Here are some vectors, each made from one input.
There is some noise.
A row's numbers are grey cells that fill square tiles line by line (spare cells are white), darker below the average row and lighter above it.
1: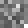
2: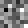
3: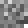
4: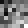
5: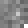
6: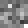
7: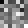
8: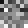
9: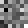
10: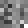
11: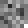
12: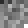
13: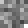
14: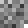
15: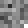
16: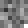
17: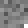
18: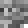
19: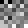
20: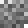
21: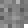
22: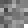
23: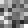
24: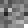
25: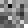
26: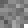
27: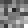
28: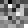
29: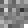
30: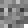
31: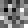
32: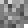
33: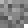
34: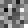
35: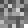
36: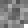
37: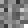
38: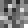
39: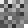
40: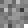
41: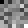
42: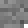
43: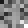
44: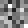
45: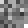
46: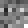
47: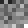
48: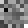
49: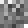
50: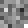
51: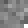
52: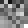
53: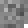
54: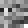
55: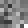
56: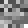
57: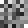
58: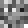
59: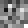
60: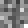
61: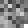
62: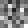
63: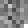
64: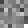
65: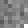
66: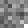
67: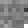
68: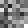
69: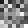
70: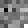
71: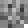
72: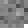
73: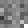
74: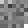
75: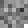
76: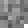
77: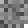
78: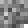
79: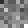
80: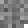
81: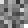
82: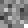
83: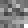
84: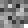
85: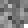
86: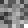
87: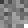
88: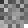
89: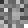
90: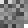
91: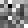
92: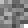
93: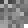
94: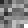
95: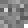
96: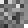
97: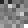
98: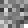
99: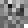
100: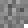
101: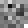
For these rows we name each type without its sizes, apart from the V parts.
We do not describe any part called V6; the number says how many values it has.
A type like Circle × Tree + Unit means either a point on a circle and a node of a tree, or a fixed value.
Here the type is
List(Circle × V6).
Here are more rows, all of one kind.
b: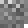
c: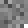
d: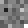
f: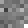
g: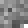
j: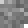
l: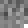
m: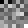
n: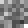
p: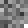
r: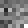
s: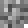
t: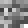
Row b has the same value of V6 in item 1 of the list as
c and p.
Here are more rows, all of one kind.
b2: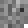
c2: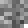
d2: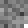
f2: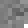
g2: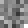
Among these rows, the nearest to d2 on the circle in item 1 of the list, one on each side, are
c2 and g2.
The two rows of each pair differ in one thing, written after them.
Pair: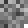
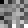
the value of V6 in item 1 of the list
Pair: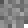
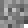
the place on the circle in item 1 of the list
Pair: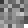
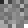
the value of V6 in item 1 of the list
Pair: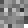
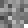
the value of V6 in item 1 of the list
